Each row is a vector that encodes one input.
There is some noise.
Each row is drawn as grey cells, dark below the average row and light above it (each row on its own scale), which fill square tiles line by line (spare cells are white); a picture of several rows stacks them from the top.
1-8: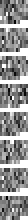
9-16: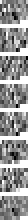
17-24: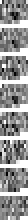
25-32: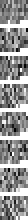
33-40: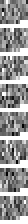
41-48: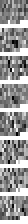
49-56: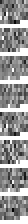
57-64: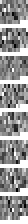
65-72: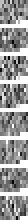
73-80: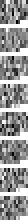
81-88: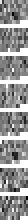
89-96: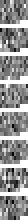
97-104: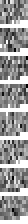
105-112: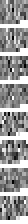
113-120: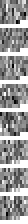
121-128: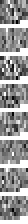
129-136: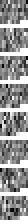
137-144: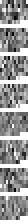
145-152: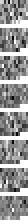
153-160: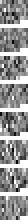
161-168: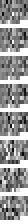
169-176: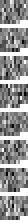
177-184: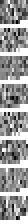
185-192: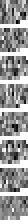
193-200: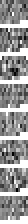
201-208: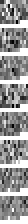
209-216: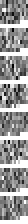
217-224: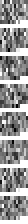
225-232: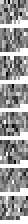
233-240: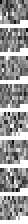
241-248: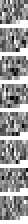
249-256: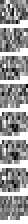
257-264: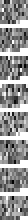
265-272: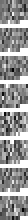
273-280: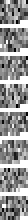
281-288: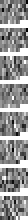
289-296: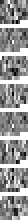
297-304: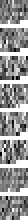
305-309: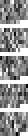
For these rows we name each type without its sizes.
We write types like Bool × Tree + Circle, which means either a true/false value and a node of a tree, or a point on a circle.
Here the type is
(Bool × Bool × Bool × Bool + Unit) × Label.
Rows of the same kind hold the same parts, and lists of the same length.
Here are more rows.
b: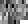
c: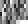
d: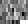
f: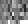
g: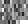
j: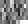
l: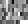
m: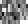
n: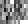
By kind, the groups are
b
c, d, f, g, j, l, m, n

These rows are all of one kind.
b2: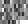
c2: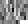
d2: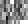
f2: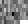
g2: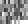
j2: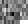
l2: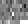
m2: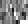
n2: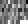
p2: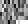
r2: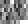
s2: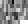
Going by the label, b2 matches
d2, g2, p2 and r2.
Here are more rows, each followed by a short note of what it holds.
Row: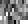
a label
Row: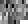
a label
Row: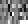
a label and four true/false values
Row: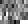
a label
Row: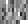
a label and four true/false values
